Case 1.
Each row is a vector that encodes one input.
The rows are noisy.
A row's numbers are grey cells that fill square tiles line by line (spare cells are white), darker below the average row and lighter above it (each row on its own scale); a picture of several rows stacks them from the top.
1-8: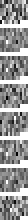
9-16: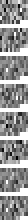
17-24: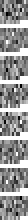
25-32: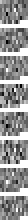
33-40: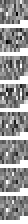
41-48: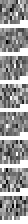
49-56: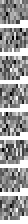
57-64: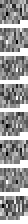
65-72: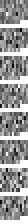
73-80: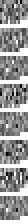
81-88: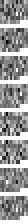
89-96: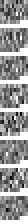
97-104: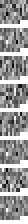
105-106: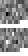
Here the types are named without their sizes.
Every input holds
a point on a line, together with either a fixed value, or three true/false values.
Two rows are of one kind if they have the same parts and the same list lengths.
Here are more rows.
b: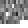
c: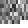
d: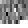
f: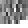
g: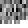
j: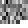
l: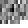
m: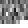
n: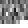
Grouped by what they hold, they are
b, m, n
c, d, f, g, j, l

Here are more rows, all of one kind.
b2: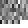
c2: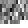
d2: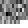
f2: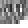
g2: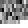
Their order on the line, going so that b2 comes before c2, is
b2, c2, f2, d2, g2.
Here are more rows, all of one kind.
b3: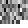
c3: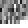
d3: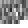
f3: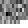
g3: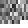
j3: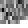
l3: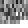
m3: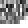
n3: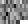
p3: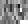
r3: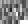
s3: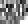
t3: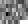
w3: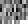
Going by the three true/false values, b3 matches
m3, p3 and s3.
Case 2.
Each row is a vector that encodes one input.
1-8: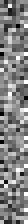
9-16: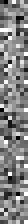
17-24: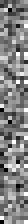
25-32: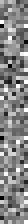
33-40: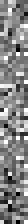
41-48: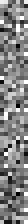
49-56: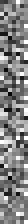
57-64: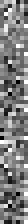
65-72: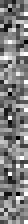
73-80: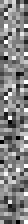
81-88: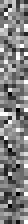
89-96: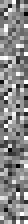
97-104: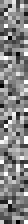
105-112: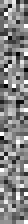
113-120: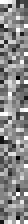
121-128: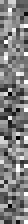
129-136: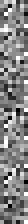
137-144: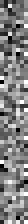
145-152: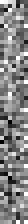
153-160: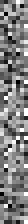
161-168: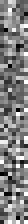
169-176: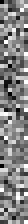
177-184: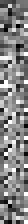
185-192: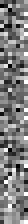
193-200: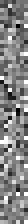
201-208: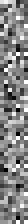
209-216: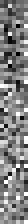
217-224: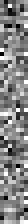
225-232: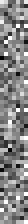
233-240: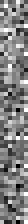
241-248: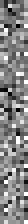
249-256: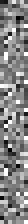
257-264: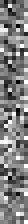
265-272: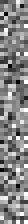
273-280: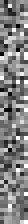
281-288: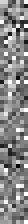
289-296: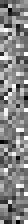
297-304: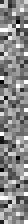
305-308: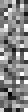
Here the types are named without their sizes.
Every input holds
either a point on a circle, or four true/false values.
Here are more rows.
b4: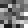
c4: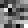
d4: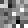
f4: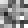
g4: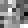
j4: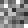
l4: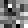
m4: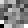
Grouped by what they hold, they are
b4, c4, l4
d4, f4, g4, j4, m4

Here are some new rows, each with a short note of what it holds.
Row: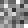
four true/false values
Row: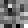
a point on a circle
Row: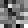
a point on a circle
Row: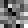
a point on a circle
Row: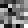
a point on a circle
